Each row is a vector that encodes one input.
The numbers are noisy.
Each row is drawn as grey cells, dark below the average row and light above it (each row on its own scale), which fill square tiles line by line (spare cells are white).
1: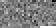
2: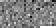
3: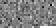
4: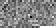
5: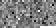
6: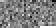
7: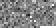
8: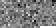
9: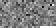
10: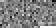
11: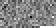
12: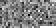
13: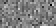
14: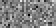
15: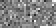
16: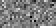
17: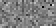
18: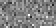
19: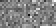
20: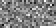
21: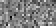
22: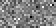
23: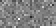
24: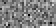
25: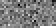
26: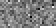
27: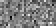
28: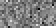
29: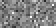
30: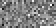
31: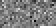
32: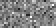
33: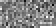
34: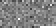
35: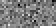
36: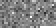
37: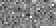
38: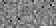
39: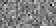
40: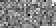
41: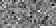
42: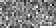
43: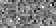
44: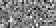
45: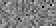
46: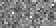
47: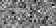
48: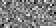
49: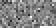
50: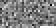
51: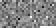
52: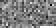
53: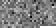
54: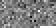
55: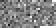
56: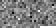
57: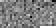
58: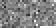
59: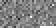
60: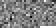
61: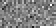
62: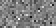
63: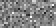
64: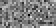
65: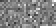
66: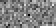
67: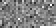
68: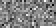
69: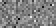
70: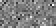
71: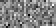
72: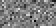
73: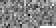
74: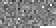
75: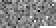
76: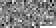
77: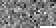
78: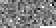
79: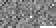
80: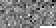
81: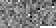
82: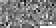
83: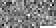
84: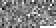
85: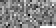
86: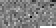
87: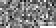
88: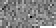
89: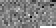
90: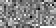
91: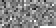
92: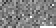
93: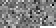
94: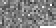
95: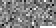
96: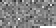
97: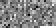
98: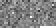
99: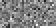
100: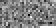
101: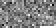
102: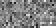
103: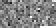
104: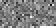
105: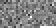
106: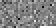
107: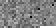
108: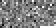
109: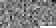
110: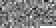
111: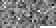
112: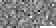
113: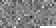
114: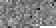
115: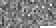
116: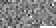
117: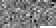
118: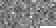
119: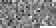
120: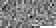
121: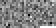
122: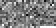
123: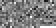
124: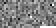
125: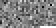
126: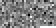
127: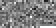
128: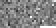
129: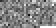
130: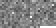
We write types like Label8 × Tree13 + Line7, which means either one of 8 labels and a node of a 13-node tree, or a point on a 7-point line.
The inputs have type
Bool × Circle13 × Line6.
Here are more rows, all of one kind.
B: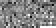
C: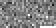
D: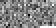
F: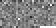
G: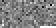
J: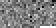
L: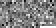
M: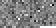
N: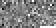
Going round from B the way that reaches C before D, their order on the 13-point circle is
B, L, C, N, F, D, M, G, J.
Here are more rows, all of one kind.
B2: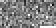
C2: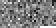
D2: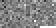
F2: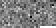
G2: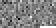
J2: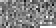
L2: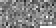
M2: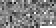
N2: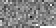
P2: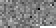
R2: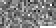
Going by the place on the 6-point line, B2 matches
J2, L2, N2 and P2.
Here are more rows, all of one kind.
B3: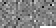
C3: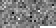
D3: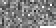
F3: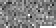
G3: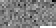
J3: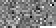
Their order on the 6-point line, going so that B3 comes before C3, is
D3, G3, B3, F3, J3, C3.
